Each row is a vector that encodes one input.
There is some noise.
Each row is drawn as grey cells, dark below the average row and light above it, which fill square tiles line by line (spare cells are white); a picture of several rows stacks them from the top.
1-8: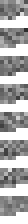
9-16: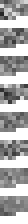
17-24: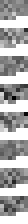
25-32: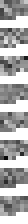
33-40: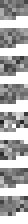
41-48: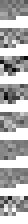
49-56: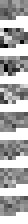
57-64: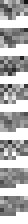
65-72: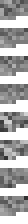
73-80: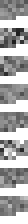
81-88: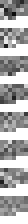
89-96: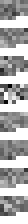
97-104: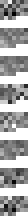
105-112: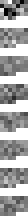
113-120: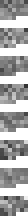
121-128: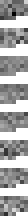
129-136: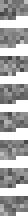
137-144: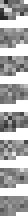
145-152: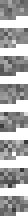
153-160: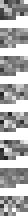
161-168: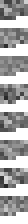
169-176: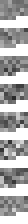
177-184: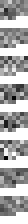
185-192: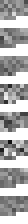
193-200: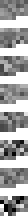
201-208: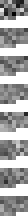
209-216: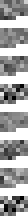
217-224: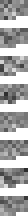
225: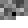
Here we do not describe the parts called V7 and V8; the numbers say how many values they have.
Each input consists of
either one of 6 labels and a value of V8, or a true/false value and a value of V7.
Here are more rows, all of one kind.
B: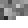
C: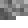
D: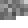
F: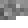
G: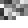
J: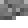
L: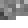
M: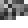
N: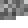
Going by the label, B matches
F and L.
